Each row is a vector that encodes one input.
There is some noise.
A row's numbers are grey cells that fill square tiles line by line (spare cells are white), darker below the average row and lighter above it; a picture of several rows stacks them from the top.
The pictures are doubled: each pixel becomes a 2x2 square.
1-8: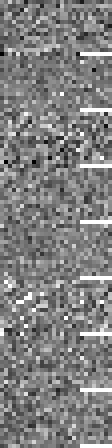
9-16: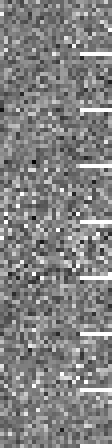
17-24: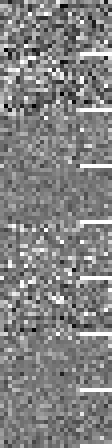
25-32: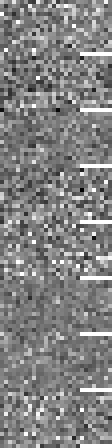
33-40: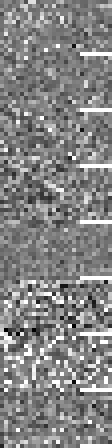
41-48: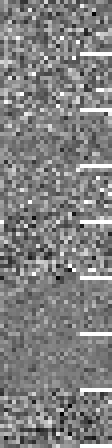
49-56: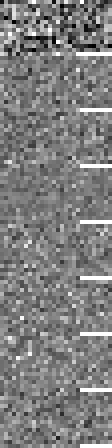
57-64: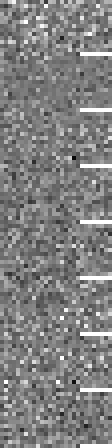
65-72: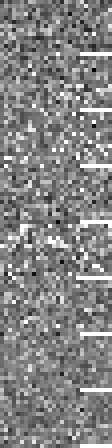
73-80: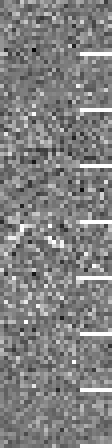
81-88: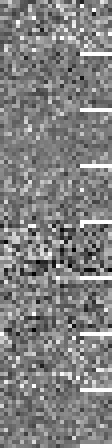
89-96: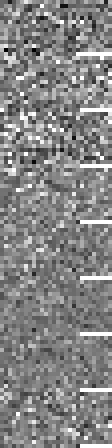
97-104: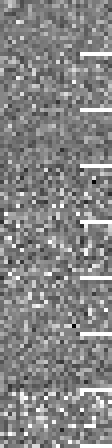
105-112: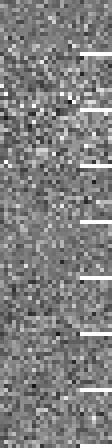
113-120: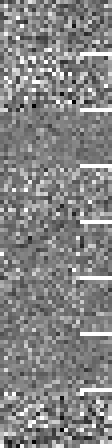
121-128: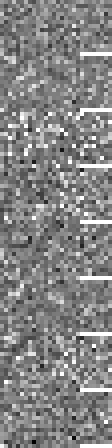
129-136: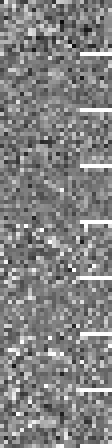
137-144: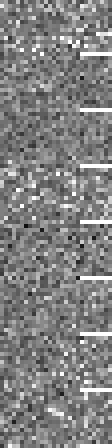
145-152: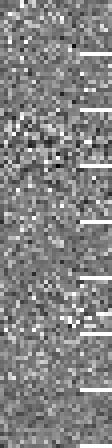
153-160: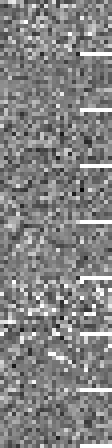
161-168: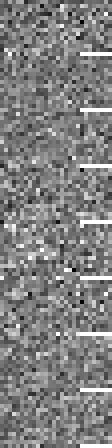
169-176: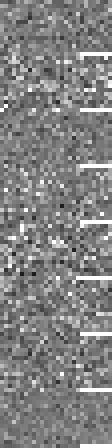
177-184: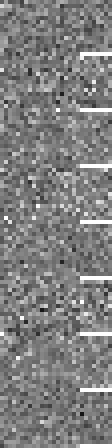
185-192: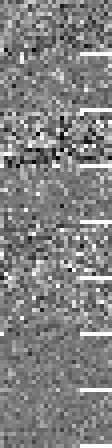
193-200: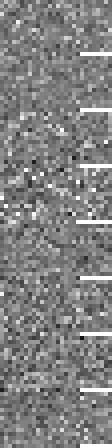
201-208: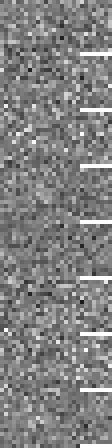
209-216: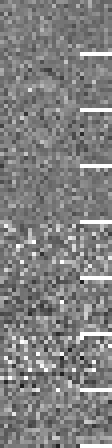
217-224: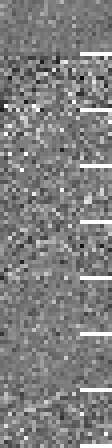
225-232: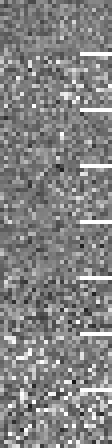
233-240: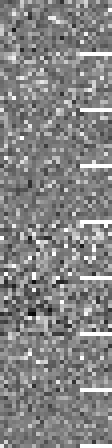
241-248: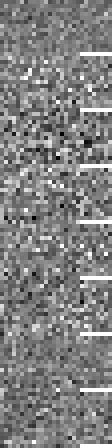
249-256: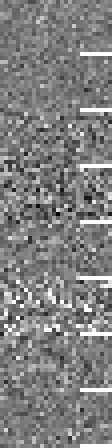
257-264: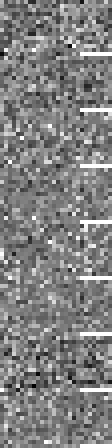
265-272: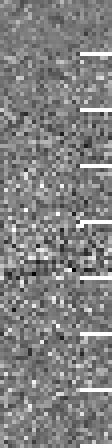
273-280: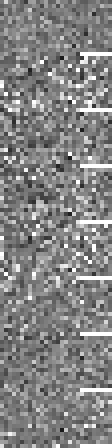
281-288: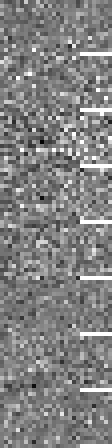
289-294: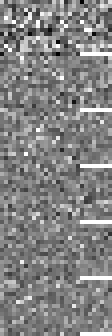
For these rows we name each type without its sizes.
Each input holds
a point on a line and a node of a tree.
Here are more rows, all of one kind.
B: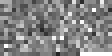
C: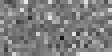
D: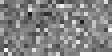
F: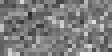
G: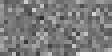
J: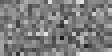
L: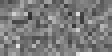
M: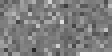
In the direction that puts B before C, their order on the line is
B, F, D, L, M, G, J, C.
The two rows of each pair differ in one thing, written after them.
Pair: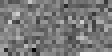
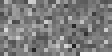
the node of the tree
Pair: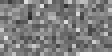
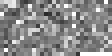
the node of the tree
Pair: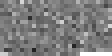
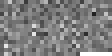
the node of the tree
